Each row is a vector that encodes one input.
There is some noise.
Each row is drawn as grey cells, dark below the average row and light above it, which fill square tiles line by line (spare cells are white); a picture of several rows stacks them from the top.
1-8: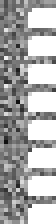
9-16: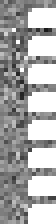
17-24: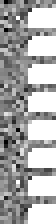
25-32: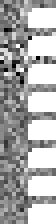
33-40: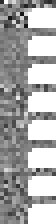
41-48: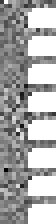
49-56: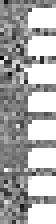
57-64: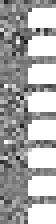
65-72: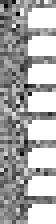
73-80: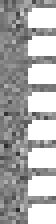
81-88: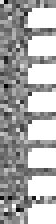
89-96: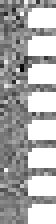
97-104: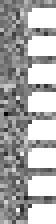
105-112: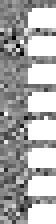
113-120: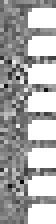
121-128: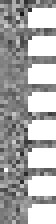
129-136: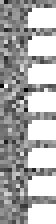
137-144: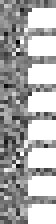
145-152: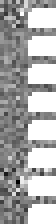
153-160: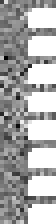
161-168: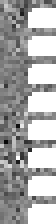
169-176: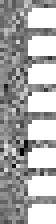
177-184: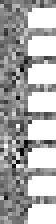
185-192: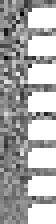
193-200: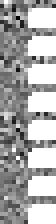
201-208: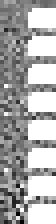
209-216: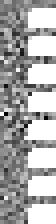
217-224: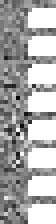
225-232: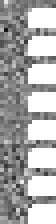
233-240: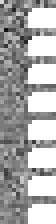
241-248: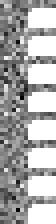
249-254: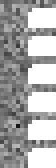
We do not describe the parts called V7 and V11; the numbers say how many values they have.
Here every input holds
a value of V7 and a value of V11, together with either a fixed value, or one of 5 labels and a true/false value.
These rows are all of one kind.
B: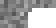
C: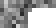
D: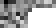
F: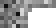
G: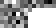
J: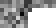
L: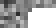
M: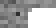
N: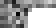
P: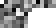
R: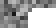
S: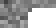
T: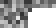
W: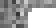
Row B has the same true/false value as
D, F, P and W.
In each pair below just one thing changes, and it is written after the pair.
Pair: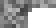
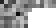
the value of V7
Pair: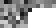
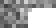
the label
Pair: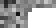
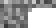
the true/false value
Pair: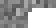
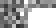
the value of V7
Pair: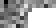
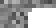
the label
